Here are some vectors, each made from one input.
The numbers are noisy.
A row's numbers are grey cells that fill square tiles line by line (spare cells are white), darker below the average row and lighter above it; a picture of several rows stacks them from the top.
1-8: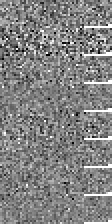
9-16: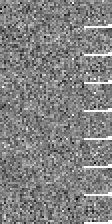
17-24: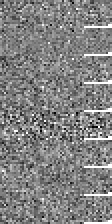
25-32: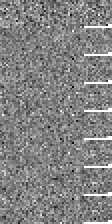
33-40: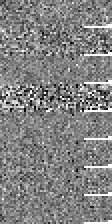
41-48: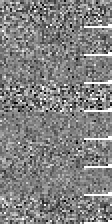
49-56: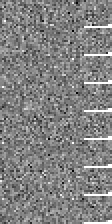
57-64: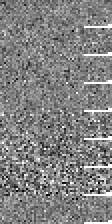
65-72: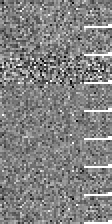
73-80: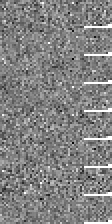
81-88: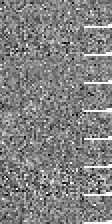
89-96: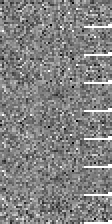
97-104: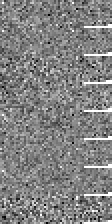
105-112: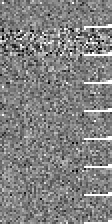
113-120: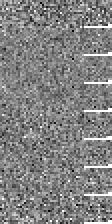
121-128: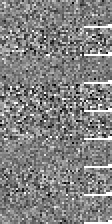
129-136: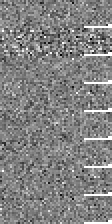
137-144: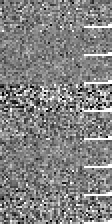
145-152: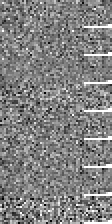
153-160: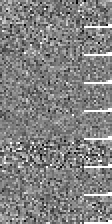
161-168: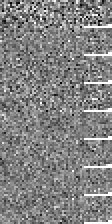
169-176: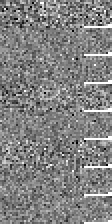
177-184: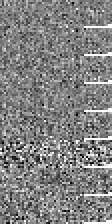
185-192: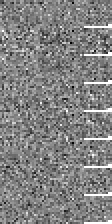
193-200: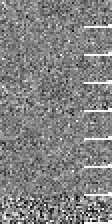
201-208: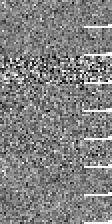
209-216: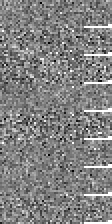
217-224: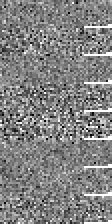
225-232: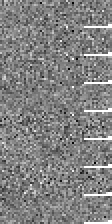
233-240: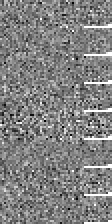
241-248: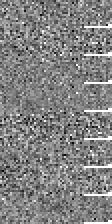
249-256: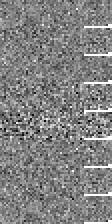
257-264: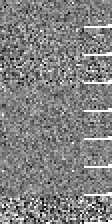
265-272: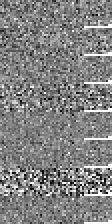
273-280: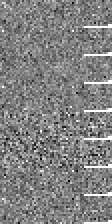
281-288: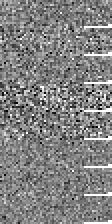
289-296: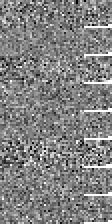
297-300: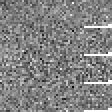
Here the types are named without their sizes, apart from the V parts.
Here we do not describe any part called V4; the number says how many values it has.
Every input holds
a value of V4, together with either a label and a true/false value, or a point on a line.
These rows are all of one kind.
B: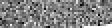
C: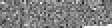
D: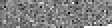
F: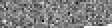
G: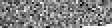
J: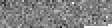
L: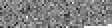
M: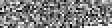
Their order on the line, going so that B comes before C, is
B, F, G, J, D, M, L, C.
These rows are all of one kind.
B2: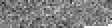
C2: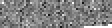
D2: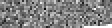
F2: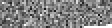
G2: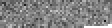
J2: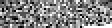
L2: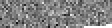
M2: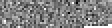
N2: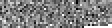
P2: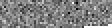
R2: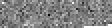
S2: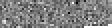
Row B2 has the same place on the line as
C2, D2 and J2.
